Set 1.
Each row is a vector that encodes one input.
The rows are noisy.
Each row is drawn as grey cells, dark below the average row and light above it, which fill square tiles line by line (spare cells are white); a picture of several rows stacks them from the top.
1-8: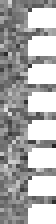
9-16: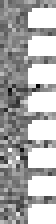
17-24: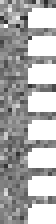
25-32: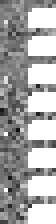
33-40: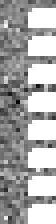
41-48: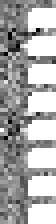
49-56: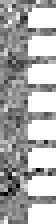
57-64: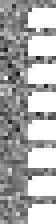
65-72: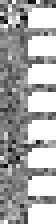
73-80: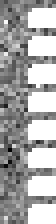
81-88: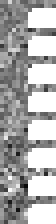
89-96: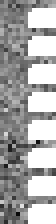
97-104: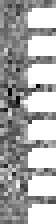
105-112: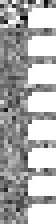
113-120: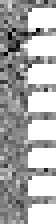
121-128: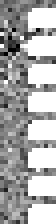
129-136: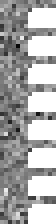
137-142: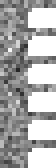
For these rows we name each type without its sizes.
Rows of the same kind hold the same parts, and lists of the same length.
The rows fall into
4 kinds.
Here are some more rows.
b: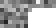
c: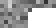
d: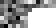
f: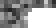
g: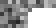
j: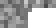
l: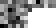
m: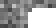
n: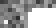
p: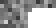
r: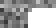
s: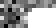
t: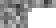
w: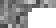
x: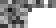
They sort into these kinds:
b, r, s
c, g, l, x
d, j, t, w
f, m, n, p

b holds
a fixed value.
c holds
a point on a circle.
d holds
three true/false values.
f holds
a node of a tree.
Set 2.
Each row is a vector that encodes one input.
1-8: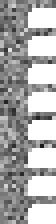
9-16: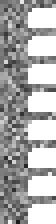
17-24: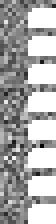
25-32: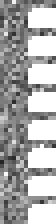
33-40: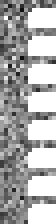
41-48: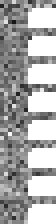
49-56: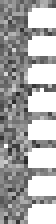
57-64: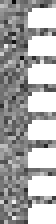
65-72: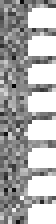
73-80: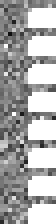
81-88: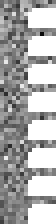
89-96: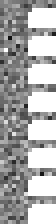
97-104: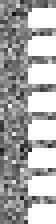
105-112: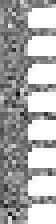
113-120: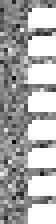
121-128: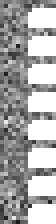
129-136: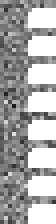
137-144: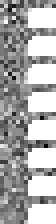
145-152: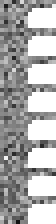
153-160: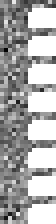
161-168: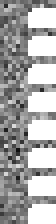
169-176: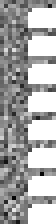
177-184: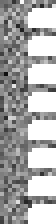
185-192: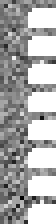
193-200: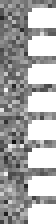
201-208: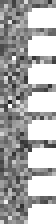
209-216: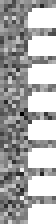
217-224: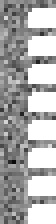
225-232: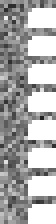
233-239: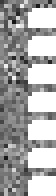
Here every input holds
either a point on each of two 14-point circles, or a point on a 15-point circle.
